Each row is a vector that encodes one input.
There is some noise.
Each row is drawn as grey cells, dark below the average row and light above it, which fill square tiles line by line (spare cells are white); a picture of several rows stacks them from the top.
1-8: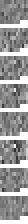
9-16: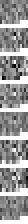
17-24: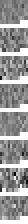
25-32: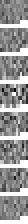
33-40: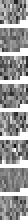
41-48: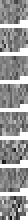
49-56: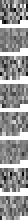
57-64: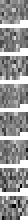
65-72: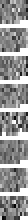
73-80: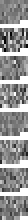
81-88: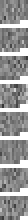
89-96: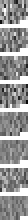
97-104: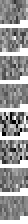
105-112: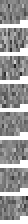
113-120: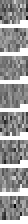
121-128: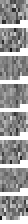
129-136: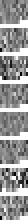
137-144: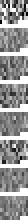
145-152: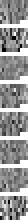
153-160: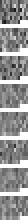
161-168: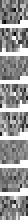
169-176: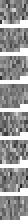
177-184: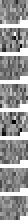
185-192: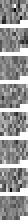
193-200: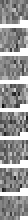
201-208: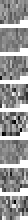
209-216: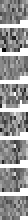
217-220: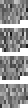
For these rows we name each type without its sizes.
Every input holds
a point on a circle and a true/false value, together with either a fixed value, or a node of a tree.
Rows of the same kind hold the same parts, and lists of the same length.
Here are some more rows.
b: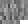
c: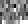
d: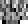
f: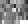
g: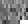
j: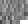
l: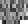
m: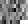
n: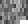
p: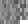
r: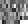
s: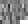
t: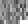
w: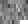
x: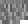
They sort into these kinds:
b, c, d, f, g, j, m, n, s, w
l, p, r, t, x

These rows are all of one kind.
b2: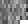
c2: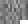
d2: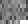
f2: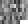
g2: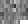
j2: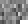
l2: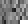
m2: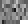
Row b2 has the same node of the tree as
g2 and j2.
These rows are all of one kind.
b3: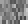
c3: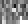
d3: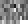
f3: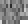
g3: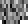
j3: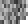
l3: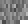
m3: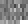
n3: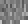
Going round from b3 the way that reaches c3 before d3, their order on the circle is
b3, c3, g3, m3, d3, j3, f3, n3, l3.
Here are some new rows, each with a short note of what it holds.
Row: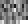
a point on a circle and a true/false value
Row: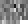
a point on a circle and a true/false value
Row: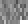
a point on a circle and a true/false value
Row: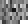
a point on a circle, a node of a tree and a true/false value
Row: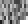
a point on a circle, a node of a tree and a true/false value
